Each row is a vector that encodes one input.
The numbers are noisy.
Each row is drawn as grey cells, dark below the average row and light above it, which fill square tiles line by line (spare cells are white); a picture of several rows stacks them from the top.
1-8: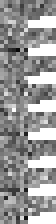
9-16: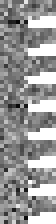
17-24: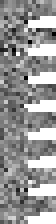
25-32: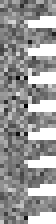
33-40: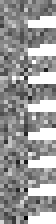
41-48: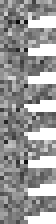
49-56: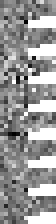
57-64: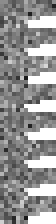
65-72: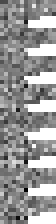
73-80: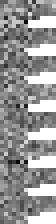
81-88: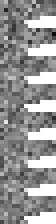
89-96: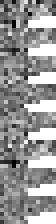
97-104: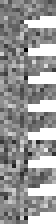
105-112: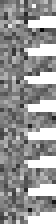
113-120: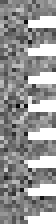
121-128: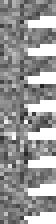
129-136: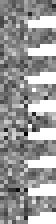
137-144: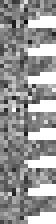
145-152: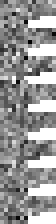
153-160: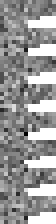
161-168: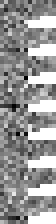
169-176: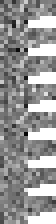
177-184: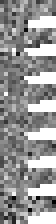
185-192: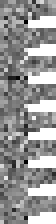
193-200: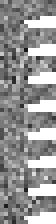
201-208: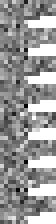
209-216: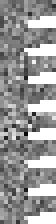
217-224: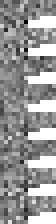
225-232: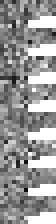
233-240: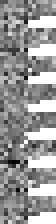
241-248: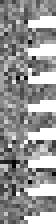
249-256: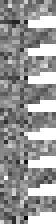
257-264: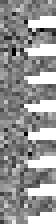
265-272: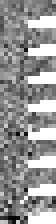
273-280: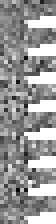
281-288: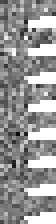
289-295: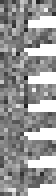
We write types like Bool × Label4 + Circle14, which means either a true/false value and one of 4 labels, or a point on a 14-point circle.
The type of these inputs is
Line10 + List2(Line4).
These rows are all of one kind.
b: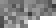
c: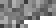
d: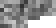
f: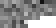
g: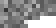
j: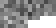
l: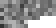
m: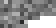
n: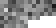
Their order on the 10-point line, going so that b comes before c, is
n, b, l, d, j, m, c, g, f.
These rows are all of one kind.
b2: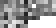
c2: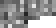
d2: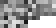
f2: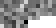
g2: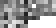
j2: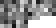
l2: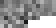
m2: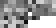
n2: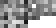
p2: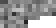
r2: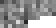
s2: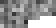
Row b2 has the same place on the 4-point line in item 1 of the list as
c2, g2, j2 and n2.
